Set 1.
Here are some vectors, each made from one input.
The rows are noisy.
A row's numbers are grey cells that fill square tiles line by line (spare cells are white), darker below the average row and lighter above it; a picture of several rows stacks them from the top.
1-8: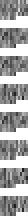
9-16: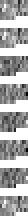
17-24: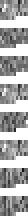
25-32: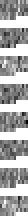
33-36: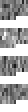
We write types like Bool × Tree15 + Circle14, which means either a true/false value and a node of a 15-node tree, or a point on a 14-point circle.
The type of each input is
Bool × Bool × Bool + Unit.
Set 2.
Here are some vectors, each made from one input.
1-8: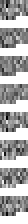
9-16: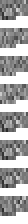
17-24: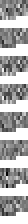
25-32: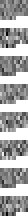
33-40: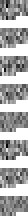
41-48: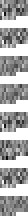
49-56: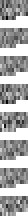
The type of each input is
Line10.
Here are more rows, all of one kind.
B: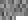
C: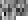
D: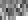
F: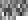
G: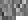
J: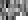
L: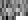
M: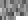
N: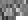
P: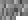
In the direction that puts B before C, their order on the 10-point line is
J, L, N, G, B, P, M, D, F, C.
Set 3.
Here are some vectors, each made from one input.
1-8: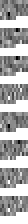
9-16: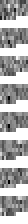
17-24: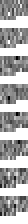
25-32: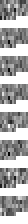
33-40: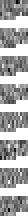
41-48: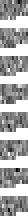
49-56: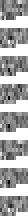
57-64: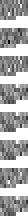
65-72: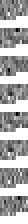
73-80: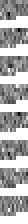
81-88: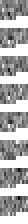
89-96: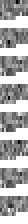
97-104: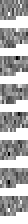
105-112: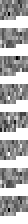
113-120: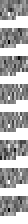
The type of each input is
Circle10 + Unit.
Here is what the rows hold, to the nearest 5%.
About 95% of them hold a point on a 10-point circle. The rest hold a fixed value.
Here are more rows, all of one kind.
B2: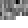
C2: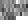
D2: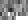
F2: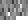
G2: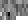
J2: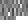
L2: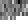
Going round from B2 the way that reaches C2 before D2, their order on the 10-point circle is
B2, L2, G2, C2, J2, F2, D2.
